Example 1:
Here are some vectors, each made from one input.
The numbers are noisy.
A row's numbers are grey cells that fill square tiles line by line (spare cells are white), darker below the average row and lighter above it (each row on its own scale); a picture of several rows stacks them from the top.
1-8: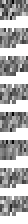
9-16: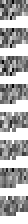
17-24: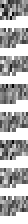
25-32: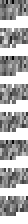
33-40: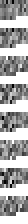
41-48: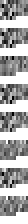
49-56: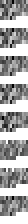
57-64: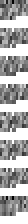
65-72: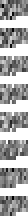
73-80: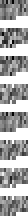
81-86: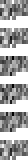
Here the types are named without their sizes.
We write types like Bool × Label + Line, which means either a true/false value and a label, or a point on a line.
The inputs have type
Line.
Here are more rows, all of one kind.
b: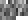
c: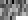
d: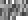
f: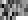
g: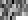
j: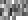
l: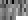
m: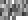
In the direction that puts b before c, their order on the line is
j, m, d, b, f, g, c, l.
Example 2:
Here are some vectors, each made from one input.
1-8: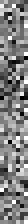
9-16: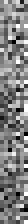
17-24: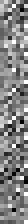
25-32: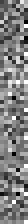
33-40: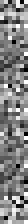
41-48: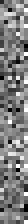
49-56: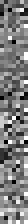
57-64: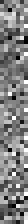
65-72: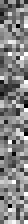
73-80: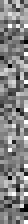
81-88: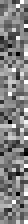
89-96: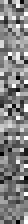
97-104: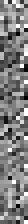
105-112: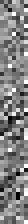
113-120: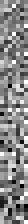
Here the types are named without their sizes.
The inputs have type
Tree.
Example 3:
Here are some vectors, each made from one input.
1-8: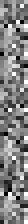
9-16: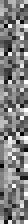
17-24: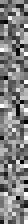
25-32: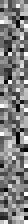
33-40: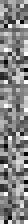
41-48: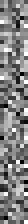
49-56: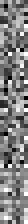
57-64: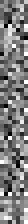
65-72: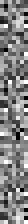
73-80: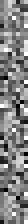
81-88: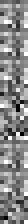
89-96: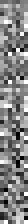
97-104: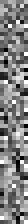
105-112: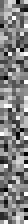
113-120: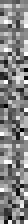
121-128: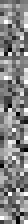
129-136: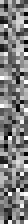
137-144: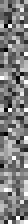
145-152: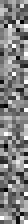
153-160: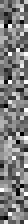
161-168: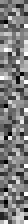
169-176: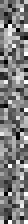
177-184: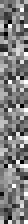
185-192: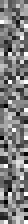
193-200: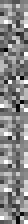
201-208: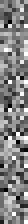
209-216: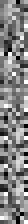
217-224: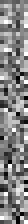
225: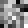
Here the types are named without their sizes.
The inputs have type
Tree.
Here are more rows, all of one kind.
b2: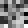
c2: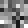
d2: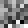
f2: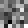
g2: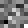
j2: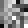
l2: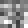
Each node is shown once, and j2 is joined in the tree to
d2, g2 and l2.
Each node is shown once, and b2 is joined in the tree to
g2.
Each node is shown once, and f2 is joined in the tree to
d2.
